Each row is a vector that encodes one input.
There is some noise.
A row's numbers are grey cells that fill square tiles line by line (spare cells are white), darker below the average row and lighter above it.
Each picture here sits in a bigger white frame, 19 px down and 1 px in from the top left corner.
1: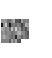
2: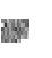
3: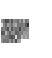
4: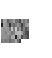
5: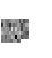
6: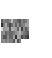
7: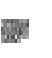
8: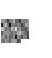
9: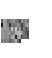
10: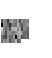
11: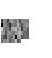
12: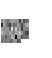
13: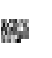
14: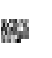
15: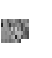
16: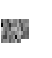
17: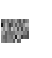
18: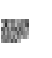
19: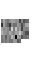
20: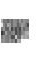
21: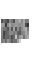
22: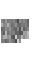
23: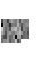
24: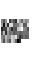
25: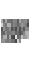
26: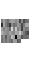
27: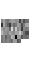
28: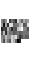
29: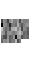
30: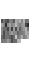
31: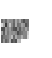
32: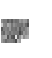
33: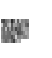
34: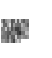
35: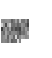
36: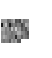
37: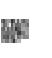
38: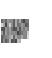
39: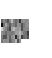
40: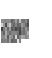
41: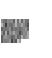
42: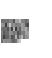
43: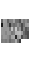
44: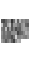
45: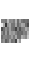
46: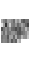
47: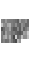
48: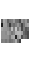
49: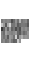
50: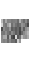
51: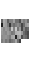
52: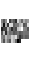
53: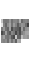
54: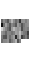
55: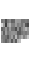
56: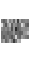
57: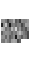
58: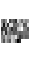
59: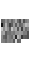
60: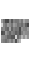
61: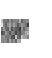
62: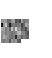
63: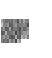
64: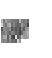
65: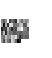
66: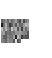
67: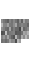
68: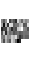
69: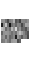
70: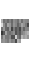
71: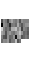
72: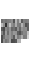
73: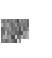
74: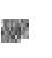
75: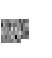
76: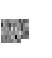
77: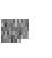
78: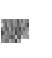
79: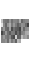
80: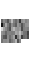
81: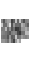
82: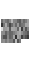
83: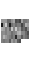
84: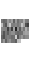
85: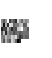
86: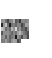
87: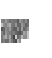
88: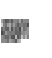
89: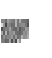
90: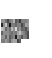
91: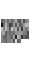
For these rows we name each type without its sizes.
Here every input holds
a list of points on a line.
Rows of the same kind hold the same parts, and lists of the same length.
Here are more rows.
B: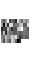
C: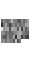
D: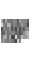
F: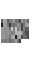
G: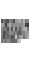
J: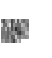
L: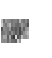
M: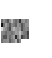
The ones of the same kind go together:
B
C, F, M
D, G, J, L

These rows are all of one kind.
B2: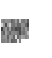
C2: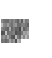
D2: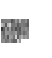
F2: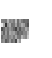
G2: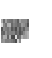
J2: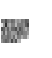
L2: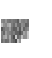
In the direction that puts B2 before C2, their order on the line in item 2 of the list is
J2, D2, B2, G2, F2, C2, L2.
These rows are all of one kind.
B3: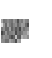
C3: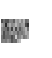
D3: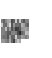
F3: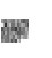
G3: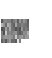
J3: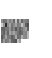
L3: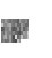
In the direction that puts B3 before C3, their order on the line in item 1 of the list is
B3, L3, G3, F3, J3, C3, D3.
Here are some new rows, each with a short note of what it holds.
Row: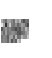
a list of two items
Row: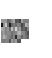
a list of one item
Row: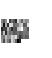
the empty list
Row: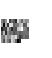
the empty list
